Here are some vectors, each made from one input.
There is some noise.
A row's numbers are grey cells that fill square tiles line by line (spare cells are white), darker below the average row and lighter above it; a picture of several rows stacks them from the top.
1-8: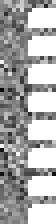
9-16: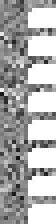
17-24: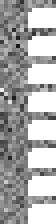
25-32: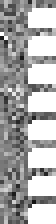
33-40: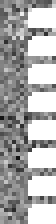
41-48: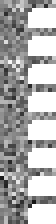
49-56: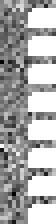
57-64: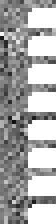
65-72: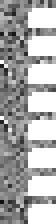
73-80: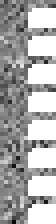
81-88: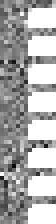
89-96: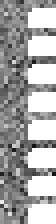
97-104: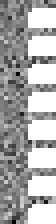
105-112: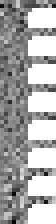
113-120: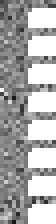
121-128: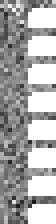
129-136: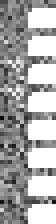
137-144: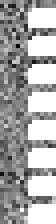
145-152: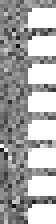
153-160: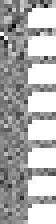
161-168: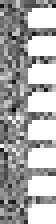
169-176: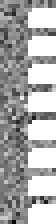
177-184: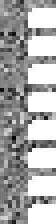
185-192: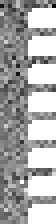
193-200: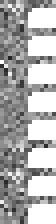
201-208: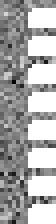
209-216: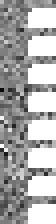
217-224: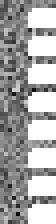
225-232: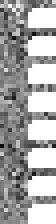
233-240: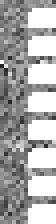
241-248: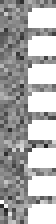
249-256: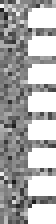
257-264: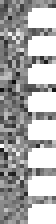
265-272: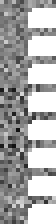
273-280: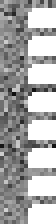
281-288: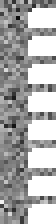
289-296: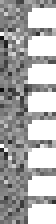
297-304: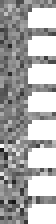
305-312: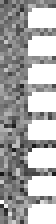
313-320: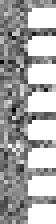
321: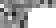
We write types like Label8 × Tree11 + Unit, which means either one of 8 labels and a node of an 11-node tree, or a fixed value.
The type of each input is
Circle15 + List2(Line8).
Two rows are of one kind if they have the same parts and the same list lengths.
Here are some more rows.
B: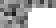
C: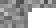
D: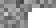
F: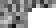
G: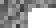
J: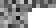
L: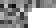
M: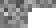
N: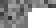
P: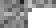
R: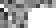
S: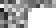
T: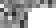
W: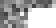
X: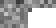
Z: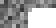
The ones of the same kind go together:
B, F, J, L, R, S, T
C, D, M, P, X
G, N, Z
W

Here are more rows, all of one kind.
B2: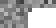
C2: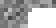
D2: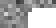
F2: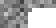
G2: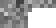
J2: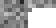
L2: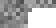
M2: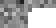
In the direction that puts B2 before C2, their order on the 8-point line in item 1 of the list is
D2, B2, G2, M2, L2, C2, F2, J2.
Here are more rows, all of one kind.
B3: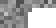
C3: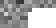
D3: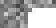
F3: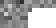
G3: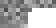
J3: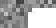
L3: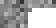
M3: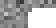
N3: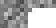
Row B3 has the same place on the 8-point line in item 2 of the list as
J3 and L3.
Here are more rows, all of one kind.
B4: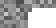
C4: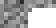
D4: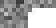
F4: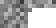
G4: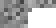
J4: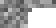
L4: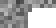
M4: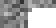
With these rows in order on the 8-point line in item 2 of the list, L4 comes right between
G4 and M4.
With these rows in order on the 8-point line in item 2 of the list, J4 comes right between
B4 and F4.
